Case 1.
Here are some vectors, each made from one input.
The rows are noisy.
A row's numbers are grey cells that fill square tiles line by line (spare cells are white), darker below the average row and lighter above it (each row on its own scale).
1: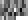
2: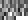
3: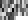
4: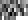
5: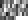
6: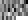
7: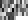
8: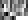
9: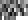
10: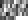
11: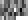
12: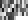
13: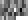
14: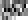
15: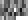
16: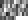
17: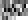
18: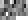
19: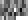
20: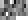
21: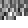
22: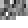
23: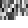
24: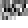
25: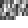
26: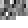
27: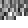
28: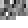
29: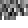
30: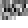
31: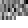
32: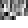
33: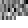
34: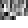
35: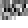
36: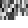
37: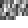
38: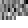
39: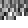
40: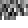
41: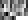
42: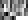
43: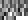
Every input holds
a point on a 9-point circle.
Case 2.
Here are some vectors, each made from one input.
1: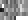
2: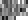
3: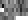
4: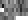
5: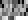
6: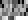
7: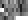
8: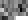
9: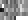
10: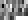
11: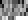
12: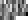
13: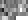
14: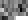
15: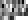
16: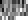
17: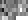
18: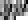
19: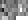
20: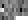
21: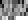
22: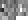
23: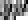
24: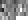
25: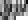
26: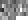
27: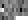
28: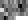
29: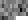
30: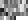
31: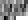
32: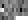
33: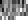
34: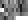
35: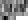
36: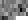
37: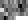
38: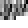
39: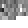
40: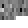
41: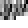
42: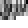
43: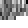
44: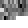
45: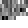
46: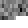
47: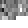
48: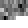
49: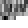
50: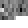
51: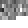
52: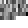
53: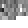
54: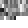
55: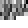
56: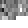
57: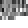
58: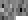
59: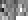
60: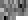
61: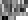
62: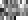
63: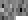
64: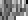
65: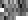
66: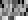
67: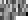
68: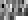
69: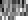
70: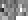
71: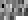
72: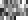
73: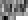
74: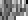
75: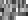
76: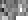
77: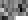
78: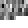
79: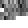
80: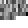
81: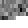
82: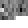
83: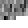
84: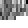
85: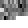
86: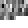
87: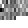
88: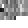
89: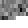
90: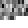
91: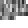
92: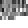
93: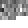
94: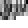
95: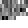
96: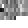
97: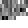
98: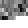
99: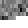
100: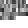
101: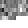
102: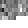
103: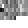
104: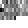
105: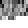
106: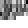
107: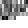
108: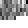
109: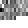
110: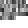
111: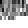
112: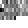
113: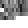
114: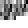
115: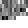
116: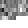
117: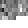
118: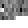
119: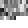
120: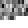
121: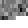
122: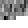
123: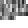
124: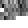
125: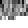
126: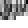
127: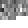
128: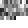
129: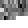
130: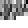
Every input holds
a point on each of two 8-point lines.
